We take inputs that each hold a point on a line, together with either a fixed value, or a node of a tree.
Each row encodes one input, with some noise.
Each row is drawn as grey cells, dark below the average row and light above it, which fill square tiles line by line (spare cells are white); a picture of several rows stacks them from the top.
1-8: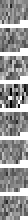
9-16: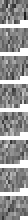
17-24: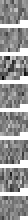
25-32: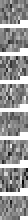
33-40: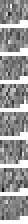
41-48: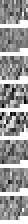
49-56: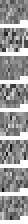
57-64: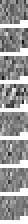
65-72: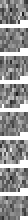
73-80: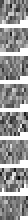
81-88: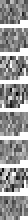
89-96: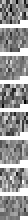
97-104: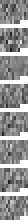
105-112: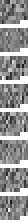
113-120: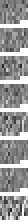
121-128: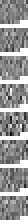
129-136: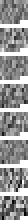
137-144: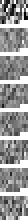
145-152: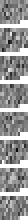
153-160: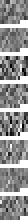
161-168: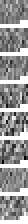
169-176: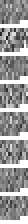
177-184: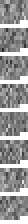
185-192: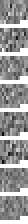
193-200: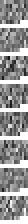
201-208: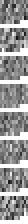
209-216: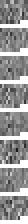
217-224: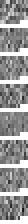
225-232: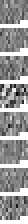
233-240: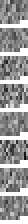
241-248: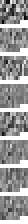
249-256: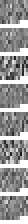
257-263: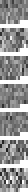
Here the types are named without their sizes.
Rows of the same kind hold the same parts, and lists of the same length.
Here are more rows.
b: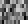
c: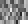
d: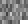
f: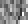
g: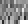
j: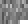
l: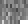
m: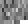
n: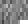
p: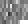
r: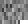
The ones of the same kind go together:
b, j, n, p
c, d, f, g, l, m, r

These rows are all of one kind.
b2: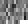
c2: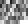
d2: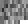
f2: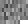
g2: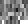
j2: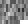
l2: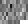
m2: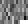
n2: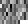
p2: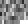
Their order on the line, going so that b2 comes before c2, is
g2, p2, n2, f2, l2, d2, b2, m2, c2, j2.
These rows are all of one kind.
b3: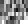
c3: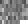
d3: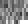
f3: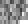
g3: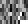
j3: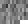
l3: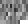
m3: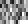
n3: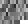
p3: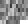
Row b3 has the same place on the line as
c3, f3 and n3.
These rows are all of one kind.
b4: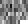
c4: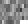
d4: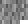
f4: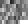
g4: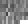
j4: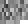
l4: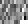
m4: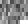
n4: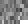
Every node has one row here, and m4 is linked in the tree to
g4.
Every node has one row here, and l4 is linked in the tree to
b4.
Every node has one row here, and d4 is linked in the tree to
c4 and f4.
